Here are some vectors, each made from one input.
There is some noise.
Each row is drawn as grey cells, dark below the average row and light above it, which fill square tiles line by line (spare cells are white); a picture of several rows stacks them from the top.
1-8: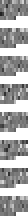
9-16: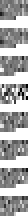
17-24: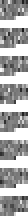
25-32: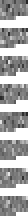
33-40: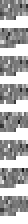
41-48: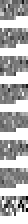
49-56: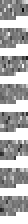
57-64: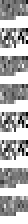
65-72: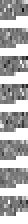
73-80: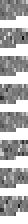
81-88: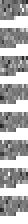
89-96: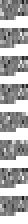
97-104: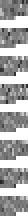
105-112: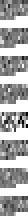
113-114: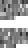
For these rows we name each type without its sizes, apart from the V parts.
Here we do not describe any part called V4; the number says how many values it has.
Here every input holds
a list of items, each a point on a line and a value of V4.
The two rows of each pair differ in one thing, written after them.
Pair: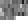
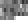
the value of V4 in item 2 of the list
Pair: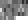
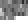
the place on the line in item 1 of the list
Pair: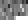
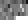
the place on the line in item 2 of the list
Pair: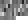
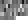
the place on the line in item 2 of the list
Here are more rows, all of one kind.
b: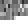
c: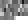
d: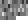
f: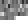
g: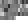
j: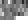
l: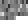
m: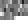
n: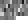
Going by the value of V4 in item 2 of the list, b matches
c, g and m.
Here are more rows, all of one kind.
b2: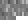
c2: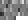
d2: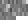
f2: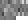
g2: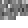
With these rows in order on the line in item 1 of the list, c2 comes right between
b2 and f2.
